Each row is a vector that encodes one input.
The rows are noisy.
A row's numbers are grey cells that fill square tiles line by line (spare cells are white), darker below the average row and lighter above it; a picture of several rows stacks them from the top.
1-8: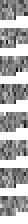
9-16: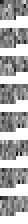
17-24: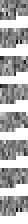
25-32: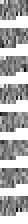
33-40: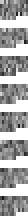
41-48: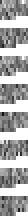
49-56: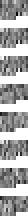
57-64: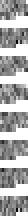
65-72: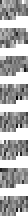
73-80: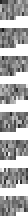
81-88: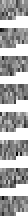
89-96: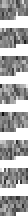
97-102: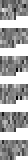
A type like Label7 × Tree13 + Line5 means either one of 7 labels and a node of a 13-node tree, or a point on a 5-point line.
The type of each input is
(Circle6 + Unit) × Line9 + Line6.
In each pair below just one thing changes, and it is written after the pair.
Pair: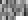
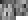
the place on the 6-point circle
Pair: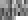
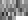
the place on the 9-point line
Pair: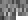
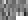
the place on the 6-point circle
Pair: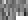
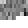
the place on the 9-point line
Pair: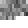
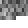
the place on the 6-point circle
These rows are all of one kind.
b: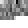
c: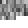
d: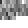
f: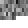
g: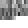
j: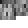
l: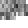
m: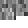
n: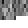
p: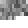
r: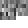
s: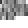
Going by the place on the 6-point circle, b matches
d and g.
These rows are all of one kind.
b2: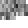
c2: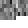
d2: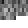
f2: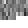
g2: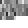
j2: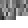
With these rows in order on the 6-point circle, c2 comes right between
d2 and f2.
